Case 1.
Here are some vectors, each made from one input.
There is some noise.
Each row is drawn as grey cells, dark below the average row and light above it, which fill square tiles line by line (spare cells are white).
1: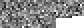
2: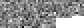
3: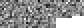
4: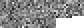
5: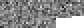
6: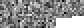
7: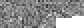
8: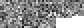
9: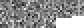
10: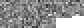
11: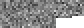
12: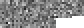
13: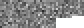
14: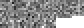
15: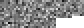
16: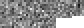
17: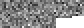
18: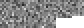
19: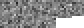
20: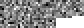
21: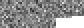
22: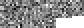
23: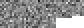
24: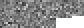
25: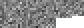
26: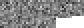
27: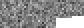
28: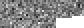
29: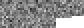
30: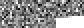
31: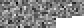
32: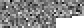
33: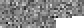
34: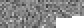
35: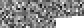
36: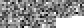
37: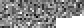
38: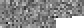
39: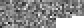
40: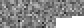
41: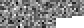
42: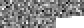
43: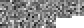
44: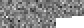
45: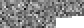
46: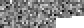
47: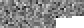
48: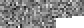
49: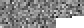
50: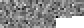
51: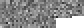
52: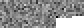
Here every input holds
a point on a 7-point line.
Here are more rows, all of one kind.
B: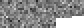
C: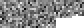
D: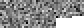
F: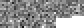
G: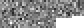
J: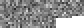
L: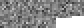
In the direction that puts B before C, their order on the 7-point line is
G, J, D, B, L, C, F.
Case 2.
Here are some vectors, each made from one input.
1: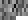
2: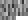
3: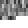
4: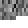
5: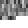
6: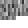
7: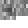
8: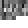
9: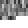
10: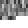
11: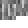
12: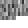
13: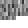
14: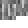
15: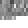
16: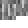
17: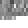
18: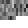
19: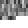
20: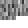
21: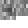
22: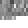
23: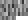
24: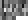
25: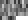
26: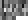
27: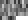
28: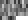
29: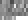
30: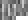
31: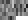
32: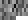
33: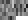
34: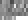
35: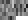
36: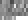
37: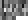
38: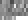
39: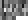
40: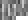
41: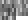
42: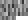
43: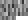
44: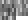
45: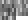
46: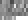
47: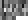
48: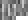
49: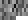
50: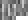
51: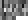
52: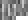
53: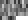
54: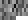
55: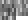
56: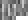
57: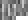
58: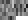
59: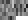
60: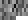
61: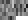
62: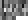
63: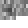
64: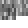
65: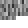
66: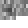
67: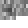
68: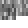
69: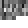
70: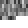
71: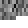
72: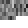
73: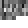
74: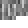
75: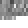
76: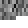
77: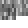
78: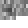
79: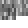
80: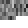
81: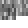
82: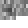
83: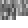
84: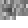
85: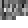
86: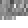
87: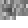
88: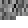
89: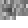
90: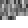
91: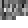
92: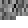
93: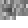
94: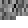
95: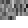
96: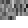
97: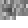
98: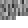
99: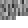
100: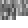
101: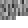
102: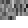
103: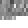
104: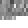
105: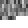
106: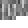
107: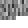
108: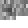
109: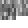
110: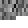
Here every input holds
a point on a 9-point line.
